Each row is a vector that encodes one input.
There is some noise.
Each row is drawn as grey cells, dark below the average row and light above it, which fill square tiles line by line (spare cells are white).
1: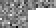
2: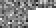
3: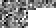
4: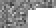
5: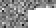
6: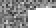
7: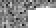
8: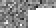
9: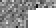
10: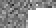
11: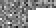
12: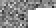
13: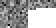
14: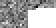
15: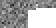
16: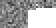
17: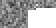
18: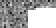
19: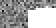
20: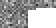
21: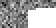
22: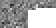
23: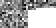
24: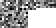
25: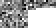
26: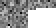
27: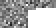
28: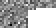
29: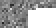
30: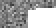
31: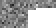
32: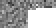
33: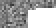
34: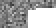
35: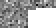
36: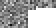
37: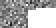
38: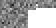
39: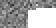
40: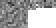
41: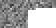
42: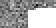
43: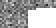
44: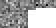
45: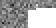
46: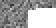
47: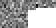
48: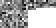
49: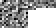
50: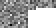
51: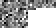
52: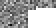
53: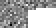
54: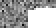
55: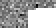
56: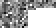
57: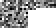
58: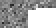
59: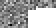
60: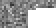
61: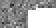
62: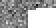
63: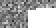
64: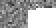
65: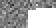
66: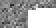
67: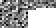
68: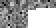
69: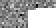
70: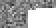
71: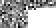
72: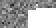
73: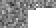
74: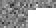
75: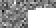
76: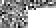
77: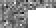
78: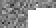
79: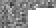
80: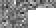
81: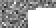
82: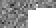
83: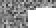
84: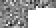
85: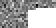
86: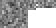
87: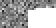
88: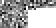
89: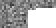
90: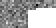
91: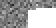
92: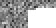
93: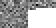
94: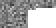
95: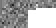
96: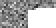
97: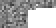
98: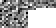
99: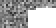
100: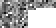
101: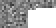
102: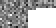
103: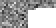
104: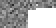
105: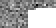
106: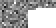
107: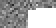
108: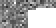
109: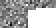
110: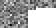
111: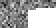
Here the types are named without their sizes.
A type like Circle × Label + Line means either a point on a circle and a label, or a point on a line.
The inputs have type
Bool × Bool × Bool × (Tree + Unit) + Line.
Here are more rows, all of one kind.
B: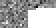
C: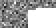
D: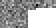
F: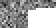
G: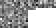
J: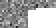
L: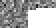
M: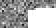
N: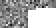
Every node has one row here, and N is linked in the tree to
J.
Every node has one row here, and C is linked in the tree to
B.
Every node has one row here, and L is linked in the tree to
D and F.
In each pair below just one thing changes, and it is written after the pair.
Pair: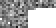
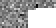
the node of the tree
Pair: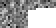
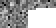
one of the three true/false values
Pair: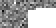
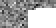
the node of the tree
